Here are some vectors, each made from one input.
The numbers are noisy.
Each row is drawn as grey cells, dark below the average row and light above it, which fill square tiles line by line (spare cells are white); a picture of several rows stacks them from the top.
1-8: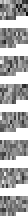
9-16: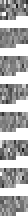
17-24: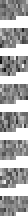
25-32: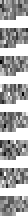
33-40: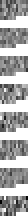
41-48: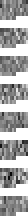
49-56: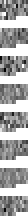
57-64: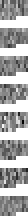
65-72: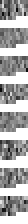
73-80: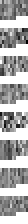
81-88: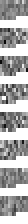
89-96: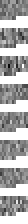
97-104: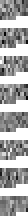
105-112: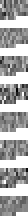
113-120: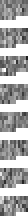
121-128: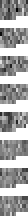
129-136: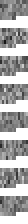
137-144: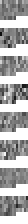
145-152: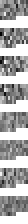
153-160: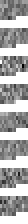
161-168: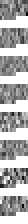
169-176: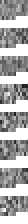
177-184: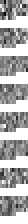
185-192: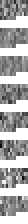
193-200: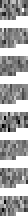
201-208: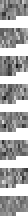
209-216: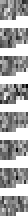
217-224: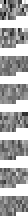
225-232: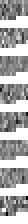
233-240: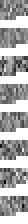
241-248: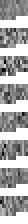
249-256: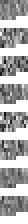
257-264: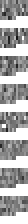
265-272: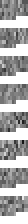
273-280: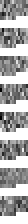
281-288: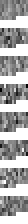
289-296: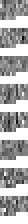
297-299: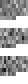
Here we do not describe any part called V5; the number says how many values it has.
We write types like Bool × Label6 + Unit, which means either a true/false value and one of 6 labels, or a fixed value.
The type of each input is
(Circle6 + V5) × (Circle10 + Unit) + Line10.
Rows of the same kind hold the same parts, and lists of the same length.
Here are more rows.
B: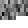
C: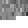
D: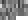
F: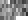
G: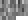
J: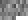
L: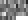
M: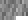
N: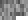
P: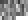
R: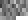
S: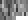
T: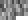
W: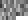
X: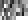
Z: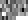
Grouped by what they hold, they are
B, C, F, M, X
D, G
J, N, P, R, T
L, S, Z
W

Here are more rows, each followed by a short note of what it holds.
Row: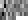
a point on a 6-point circle and a point on a 10-point circle
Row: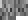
a point on a 6-point circle and a point on a 10-point circle
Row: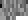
a value of V5
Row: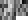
a point on a 6-point circle
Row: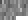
a value of V5
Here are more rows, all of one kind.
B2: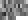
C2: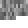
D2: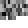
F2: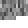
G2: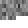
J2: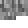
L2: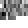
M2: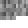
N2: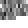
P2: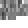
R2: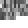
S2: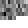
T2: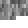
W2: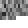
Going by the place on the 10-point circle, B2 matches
F2, N2, S2 and W2.
